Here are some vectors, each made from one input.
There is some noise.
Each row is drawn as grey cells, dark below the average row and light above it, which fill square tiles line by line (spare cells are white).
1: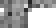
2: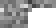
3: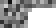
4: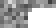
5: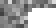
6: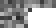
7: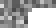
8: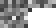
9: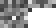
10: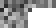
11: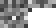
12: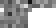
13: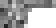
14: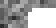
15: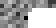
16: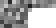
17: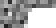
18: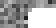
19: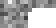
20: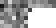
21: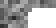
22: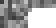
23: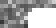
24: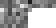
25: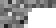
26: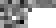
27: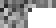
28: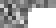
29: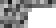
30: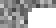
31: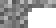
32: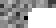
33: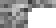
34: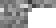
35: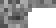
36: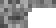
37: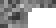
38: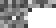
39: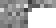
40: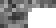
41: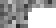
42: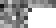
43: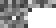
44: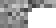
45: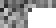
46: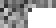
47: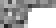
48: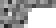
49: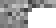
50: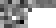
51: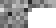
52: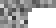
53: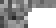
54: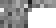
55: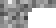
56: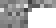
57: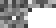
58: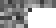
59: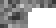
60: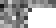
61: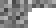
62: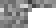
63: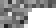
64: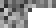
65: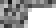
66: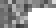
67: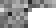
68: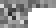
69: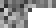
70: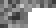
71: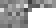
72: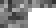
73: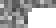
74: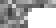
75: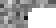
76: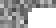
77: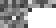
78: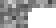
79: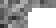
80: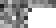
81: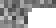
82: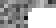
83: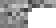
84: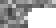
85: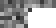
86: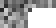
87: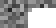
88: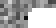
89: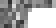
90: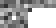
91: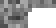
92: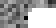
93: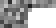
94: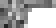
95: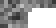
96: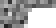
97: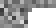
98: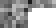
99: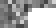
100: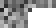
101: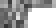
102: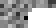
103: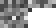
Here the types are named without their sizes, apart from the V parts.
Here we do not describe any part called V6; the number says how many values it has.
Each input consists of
a value of V6, together with a list of points on a line.
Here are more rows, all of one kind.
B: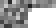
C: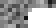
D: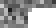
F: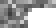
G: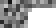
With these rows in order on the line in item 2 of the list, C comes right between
D and G.
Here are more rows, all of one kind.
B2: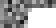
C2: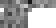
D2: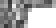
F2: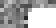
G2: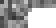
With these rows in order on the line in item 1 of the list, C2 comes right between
B2 and F2.
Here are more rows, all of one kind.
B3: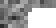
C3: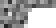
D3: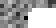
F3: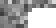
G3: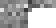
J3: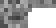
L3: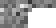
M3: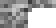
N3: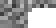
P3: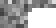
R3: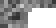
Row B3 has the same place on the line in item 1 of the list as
F3, M3 and P3.
